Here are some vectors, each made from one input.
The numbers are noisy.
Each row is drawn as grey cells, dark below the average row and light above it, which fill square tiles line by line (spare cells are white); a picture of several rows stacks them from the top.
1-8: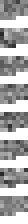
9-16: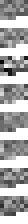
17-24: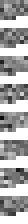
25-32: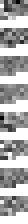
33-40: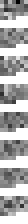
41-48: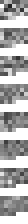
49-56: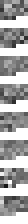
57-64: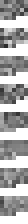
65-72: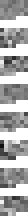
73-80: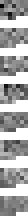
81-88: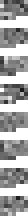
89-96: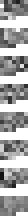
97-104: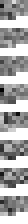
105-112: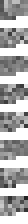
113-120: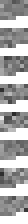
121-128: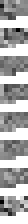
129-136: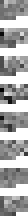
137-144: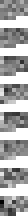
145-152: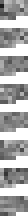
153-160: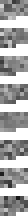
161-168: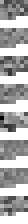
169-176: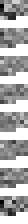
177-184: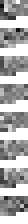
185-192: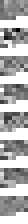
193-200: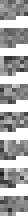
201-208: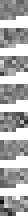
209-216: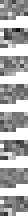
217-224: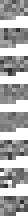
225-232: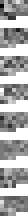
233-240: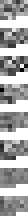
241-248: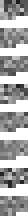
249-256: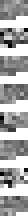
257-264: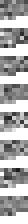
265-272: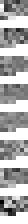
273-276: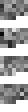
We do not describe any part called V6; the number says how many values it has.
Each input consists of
a point on a 10-point line, together with either three true/false values, or a value of V6.
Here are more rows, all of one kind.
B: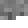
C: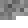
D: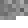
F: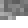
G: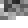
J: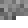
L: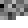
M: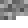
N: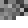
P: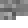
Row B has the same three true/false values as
C, G, J and N.
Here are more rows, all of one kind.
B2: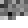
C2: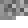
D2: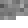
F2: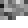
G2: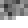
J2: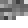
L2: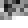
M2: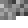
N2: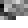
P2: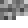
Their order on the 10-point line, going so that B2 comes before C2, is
D2, N2, M2, B2, G2, C2, P2, F2, J2, L2.
